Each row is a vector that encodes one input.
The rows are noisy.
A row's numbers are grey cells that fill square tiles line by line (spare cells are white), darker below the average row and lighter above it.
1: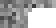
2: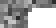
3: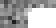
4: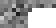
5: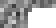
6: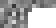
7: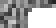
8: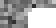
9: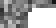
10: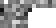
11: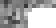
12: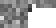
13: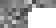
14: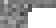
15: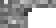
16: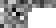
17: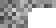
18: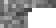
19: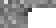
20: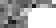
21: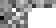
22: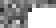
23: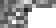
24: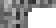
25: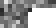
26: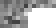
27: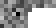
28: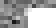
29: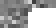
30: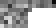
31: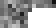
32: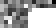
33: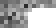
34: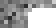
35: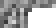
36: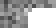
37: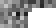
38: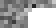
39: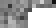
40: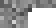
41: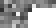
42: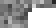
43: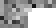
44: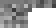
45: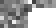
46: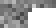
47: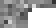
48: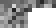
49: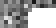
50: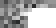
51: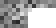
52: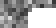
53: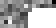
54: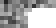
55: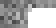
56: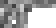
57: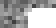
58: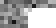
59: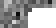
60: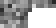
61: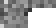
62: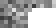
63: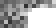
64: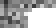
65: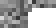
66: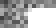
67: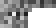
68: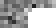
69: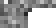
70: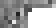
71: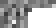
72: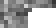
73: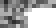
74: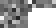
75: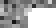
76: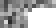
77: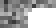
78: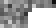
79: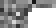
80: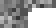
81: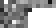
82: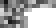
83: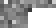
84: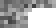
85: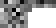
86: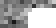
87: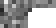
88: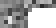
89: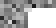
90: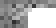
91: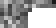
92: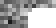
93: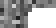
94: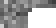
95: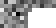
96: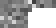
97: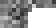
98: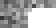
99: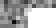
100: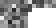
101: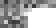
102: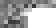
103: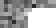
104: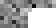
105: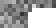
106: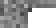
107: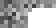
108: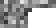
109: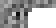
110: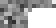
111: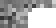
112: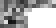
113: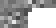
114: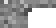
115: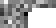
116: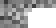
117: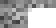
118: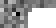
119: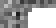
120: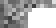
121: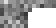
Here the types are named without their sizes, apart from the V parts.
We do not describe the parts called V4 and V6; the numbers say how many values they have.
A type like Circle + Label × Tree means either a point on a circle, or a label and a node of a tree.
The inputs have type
Bool × Line + V4 × V6.
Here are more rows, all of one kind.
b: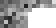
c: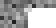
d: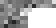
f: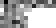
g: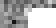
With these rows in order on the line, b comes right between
c and f.
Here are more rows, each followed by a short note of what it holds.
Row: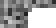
a value of V4 and a value of V6
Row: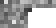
a value of V4 and a value of V6
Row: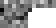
a value of V4 and a value of V6
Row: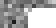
a point on a line and a true/false value
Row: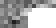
a point on a line and a true/false value
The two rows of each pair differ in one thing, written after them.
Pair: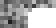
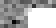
the true/false value
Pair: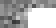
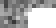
the place on the line
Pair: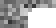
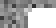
the place on the line
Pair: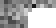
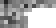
the place on the line
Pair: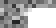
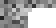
the true/false value
